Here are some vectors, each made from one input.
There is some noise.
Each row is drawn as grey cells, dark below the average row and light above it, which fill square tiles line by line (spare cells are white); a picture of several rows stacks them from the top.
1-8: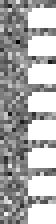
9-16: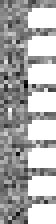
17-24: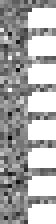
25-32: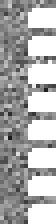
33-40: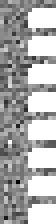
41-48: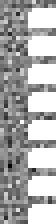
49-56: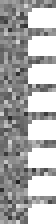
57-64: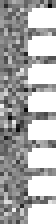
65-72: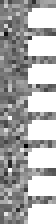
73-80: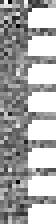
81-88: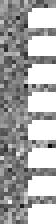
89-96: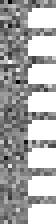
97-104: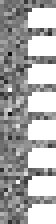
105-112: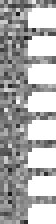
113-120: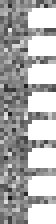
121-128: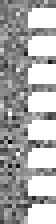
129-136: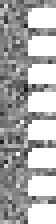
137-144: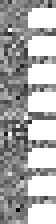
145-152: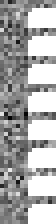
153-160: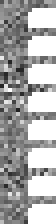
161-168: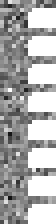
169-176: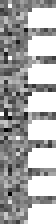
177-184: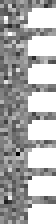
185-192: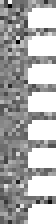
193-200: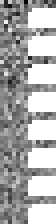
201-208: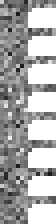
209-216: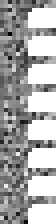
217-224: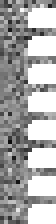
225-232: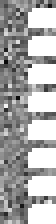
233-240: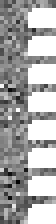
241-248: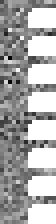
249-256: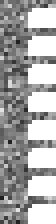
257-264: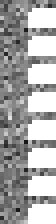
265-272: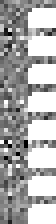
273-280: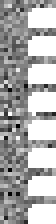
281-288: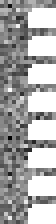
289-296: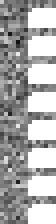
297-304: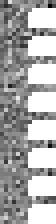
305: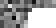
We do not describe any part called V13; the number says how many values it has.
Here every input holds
either a fixed value, or a node of a 16-node tree, or a true/false value and a value of V13.
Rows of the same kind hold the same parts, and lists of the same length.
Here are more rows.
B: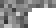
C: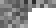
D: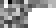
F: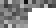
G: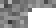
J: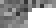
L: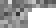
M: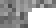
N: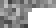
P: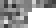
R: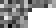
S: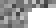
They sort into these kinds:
B, D, M, N
C, F, J, L, P, S
G, R

